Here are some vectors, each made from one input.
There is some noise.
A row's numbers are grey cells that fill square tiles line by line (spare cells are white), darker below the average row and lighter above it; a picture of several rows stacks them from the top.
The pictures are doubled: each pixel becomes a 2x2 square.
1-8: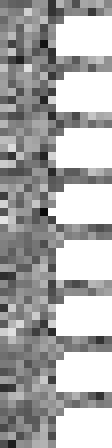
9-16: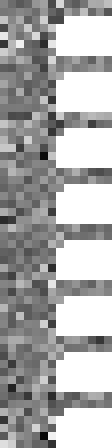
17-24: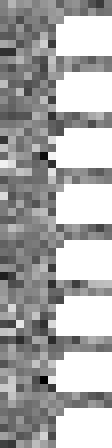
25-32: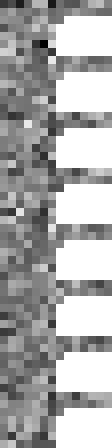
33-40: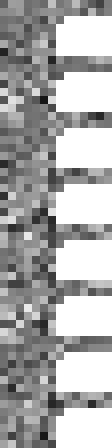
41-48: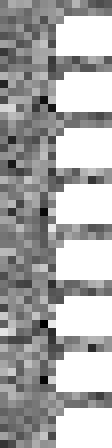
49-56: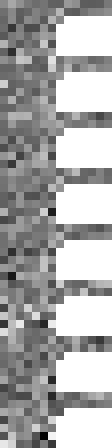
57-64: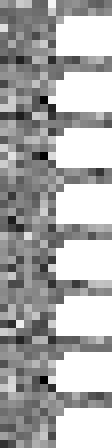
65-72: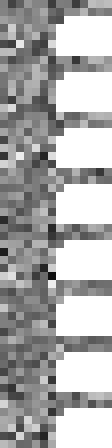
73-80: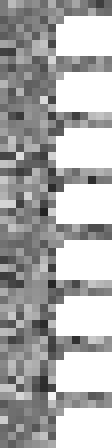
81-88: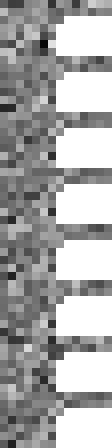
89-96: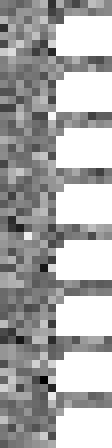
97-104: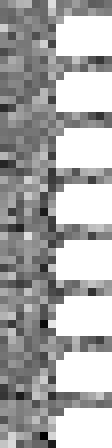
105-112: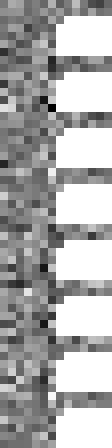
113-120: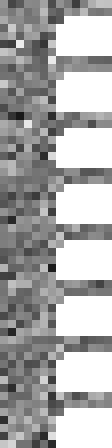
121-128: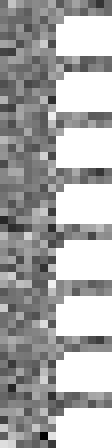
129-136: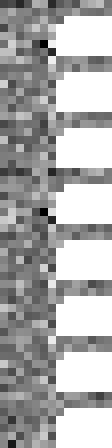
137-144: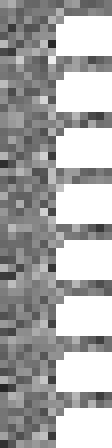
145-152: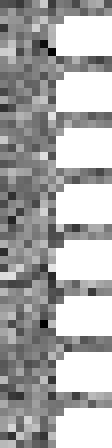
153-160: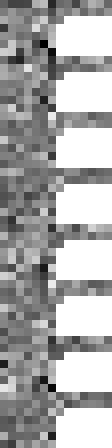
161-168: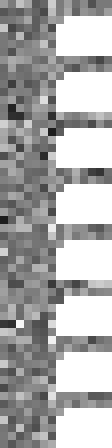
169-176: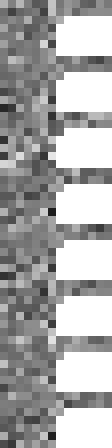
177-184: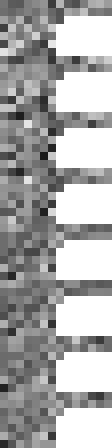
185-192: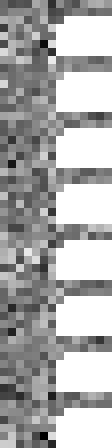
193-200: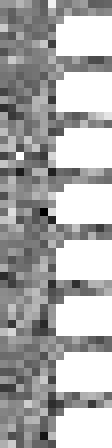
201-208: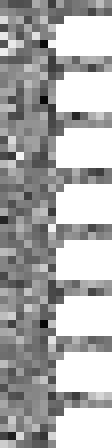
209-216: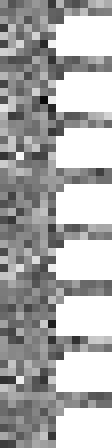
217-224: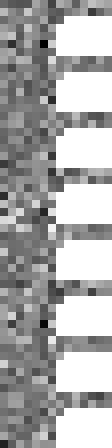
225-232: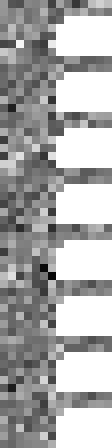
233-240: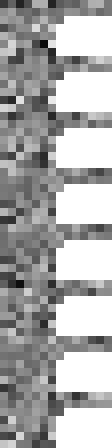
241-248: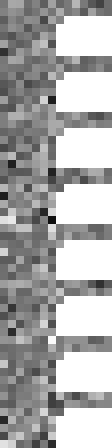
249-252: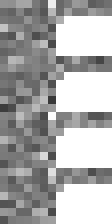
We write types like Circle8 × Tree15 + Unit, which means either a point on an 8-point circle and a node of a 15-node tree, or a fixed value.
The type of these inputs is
Bool × Line8 + Line3 × Line7.
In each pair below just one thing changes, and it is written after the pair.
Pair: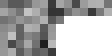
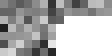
the place on the 7-point line
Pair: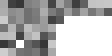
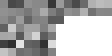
the place on the 3-point line
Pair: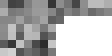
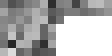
the place on the 3-point line
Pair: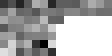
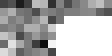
the place on the 3-point line
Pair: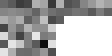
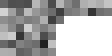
the place on the 7-point line
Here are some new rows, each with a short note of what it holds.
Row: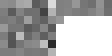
a point on an 8-point line and a true/false value
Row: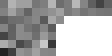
a point on an 8-point line and a true/false value
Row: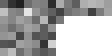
a point on a 3-point line and a point on a 7-point line
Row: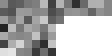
a point on a 3-point line and a point on a 7-point line
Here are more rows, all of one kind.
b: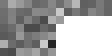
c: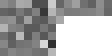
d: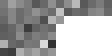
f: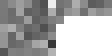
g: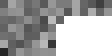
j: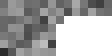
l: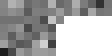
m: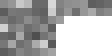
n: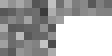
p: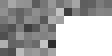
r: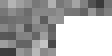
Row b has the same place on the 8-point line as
c, d and p.
